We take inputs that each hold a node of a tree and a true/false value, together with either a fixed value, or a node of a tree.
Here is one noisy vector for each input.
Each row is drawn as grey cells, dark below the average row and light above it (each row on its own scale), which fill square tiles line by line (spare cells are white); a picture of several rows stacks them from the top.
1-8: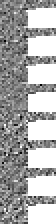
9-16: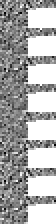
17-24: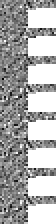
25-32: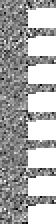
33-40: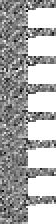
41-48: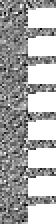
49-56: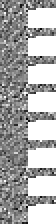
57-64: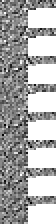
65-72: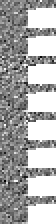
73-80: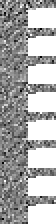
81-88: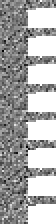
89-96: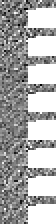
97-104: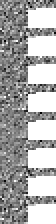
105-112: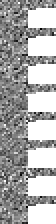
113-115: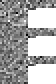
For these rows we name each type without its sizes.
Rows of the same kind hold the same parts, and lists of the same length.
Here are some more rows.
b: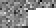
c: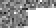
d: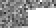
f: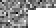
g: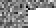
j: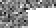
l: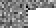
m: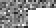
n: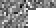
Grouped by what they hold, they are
b, f, m
c, d, g, j, l, n

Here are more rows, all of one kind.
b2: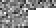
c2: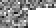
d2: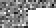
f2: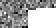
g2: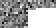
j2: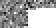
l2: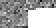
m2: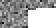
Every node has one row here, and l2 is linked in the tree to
b2, d2 and g2.
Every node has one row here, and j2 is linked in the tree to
b2 and c2.
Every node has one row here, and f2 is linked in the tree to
b2 and m2.
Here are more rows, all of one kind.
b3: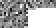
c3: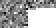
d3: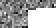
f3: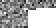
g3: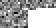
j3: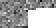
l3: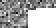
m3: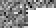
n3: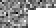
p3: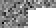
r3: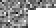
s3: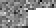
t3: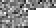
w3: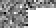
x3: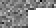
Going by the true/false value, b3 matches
c3, m3, p3 and w3.
